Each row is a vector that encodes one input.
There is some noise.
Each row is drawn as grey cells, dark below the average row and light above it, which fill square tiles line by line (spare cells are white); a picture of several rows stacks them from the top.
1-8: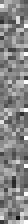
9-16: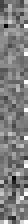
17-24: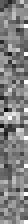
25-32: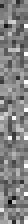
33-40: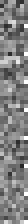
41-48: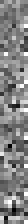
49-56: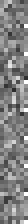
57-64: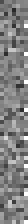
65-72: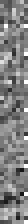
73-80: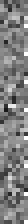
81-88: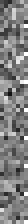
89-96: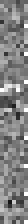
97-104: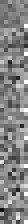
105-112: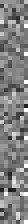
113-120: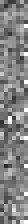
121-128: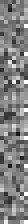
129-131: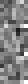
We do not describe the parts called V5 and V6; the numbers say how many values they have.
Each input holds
either a node of a 7-node tree, three true/false values and a value of V6, or a value of V5.
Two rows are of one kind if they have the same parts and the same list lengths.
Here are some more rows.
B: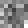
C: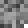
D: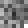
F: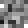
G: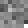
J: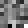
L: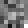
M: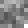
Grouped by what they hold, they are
B, C, D, F, J, L, M
G

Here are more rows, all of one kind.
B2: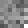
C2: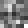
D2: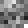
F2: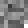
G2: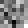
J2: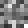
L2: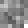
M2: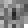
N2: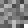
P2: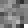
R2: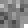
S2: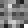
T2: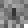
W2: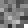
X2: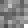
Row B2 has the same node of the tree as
D2, G2, J2 and W2.
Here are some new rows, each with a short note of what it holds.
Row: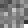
a value of V5
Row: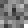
a node of a 7-node tree, three true/false values and a value of V6
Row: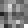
a node of a 7-node tree, three true/false values and a value of V6
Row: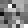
a value of V5
